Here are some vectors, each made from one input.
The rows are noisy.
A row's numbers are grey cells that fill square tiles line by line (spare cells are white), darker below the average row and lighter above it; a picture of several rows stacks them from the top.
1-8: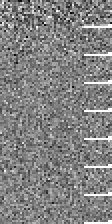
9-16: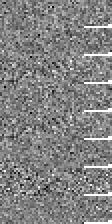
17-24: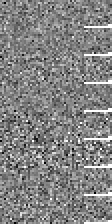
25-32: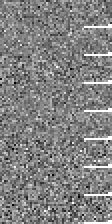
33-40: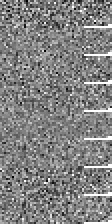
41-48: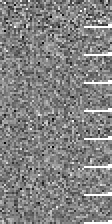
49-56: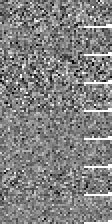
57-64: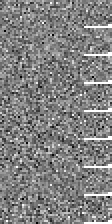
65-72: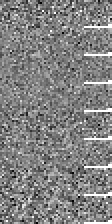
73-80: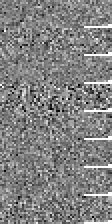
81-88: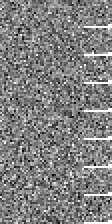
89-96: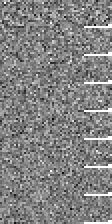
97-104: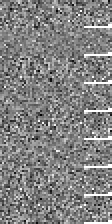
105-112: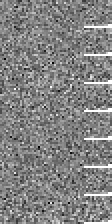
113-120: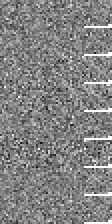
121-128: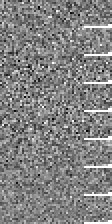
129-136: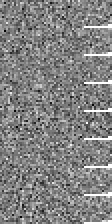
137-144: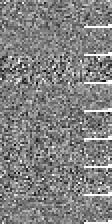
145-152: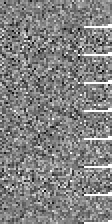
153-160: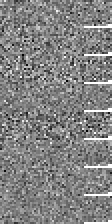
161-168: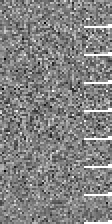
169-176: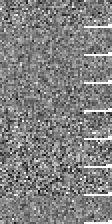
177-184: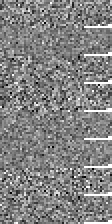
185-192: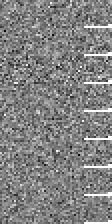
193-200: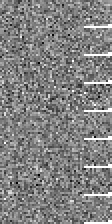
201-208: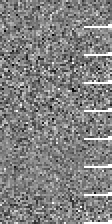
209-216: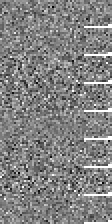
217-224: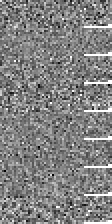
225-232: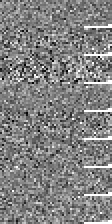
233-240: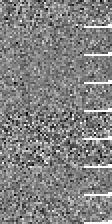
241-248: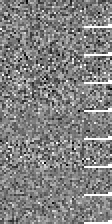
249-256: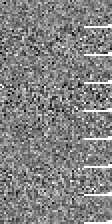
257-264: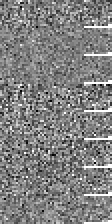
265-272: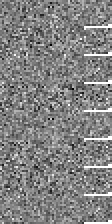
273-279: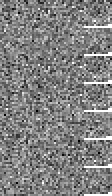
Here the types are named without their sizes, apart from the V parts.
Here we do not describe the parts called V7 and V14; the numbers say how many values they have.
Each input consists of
either a value of V7 and a value of V14, or a list of points on a line.
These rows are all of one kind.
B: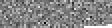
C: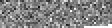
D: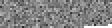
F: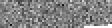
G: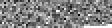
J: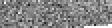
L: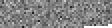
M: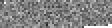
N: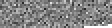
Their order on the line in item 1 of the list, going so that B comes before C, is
F, B, J, N, M, D, L, G, C.
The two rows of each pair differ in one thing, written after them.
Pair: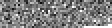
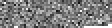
the value of V14
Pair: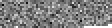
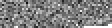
the value of V7
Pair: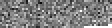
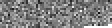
the value of V14
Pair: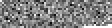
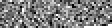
the value of V14
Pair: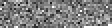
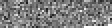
the value of V14
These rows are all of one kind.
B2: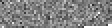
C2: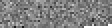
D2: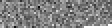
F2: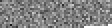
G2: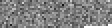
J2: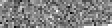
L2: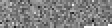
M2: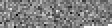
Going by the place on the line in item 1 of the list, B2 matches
C2 and L2.
